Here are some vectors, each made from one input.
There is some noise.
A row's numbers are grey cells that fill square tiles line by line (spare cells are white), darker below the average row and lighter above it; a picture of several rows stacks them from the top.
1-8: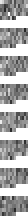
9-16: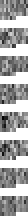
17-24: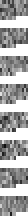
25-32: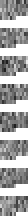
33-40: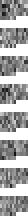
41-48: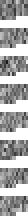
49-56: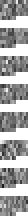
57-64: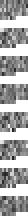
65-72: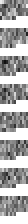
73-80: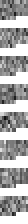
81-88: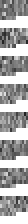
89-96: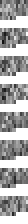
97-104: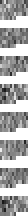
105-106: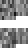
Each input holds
either a point on a 4-point line, or a point on an 8-point line and a true/false value.
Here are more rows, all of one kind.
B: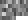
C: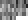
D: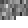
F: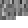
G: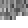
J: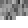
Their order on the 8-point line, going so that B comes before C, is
D, B, J, G, F, C.
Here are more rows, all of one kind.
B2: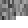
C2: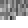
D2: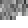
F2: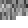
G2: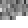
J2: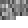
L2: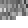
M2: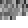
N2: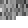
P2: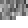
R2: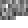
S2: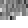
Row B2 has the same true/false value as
J2 and R2.
